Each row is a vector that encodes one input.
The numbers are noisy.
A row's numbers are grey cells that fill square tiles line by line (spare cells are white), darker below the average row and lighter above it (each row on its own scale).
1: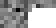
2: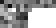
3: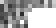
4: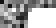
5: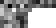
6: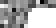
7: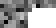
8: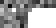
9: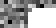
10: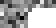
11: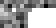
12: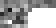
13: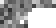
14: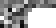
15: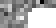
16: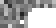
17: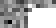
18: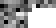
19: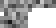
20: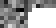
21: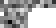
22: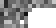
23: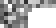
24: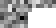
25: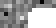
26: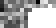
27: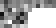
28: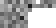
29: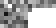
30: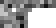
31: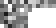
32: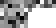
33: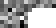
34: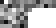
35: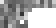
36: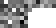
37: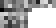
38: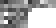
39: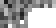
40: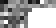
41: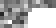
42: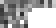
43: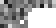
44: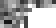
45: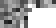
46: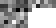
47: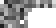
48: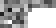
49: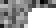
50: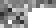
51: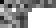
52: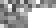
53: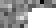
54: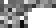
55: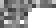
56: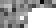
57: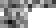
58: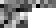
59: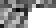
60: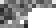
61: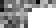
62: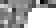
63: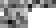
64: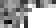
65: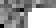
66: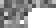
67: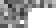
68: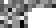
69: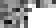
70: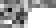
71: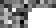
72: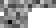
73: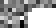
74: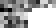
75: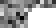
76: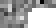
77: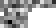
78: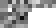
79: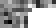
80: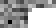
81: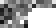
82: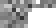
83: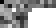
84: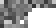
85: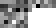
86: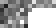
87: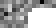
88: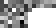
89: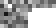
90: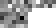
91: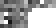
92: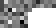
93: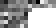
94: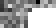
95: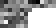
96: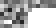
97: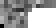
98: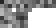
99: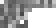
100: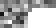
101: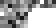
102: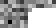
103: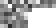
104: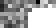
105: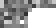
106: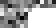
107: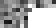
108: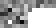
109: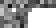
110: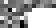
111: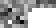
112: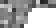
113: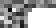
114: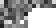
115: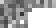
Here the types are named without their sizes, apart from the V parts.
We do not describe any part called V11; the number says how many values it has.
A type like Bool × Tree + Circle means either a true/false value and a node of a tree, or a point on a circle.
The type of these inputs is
Bool × Circle × V11.
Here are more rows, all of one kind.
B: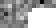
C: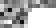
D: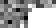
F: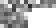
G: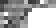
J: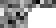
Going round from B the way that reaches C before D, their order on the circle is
B, J, F, C, G, D.
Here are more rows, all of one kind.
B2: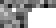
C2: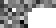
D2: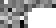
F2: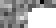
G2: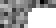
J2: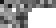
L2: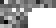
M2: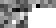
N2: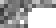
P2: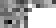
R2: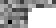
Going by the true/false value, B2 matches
G2, J2 and R2.
